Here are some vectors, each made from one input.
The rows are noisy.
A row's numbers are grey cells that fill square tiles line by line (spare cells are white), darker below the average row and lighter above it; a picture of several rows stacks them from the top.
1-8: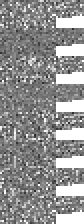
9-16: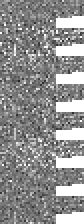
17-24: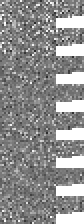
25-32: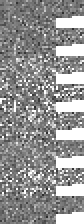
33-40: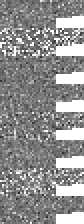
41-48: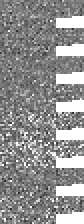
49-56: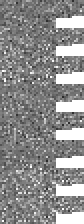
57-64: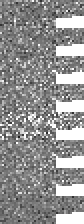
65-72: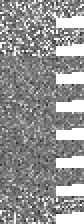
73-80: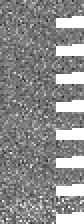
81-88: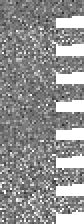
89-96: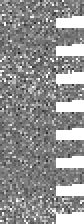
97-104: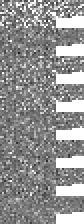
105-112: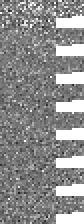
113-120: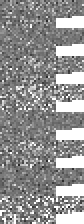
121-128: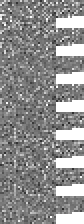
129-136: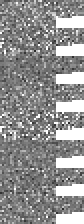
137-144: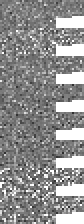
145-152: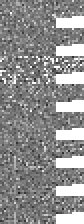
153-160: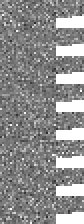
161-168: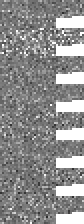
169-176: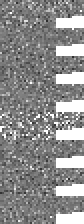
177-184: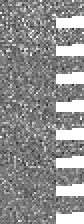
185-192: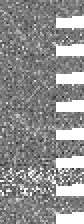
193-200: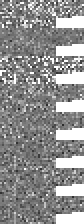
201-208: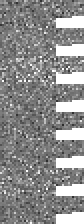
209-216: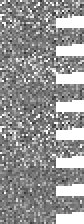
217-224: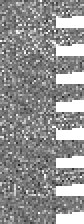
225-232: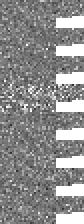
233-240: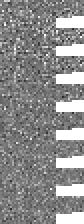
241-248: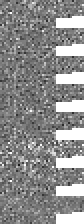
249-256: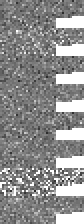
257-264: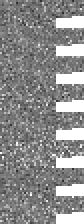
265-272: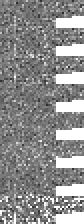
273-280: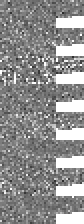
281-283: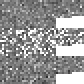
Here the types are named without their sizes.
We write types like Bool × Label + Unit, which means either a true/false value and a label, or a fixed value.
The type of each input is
Circle × (Circle × Circle + Unit) + Tree.
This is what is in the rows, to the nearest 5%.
About 60% of them hold a point on a circle, together with either a point on each of two circles, or a fixed value. The rest hold a node of a tree.
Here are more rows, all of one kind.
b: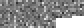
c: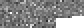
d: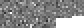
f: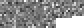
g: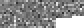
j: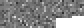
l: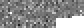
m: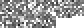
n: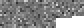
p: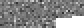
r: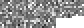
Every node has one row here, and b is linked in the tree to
j.
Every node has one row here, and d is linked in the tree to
c.
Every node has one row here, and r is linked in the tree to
m and p.
